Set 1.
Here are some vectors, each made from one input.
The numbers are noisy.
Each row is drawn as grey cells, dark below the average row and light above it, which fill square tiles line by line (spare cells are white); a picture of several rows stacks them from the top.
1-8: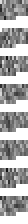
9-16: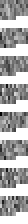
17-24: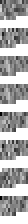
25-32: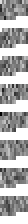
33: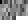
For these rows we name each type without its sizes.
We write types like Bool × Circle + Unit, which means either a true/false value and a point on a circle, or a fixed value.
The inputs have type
Bool × Bool × Bool.
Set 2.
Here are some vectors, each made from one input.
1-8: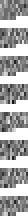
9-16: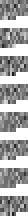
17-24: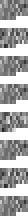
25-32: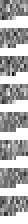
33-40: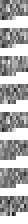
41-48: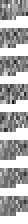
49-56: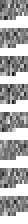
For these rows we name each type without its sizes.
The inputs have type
Line.
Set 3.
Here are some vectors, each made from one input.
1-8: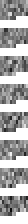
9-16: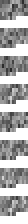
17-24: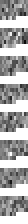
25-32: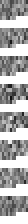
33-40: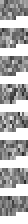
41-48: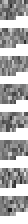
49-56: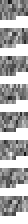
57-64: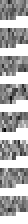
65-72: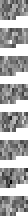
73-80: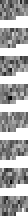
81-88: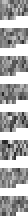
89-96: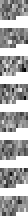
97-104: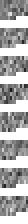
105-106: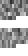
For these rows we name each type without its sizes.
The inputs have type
Bool × Bool × Bool × Bool.
